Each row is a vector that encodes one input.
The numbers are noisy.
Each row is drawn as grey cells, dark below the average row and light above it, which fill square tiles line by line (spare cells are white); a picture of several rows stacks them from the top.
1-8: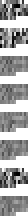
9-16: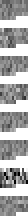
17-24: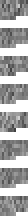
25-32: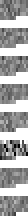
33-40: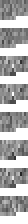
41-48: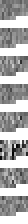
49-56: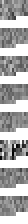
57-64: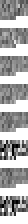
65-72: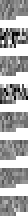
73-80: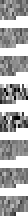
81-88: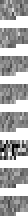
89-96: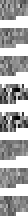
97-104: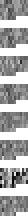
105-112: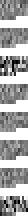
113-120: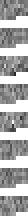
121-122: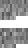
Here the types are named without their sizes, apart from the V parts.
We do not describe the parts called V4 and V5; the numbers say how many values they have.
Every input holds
either a label, three true/false values and a value of V5, or a value of V4.
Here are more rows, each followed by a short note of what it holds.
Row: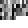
a value of V4
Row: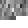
a label, three true/false values and a value of V5
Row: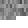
a label, three true/false values and a value of V5
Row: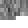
a label, three true/false values and a value of V5
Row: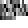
a value of V4
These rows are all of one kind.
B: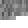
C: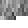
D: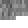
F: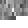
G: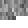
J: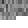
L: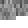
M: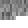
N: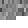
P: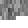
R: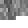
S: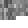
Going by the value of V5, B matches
D and R.
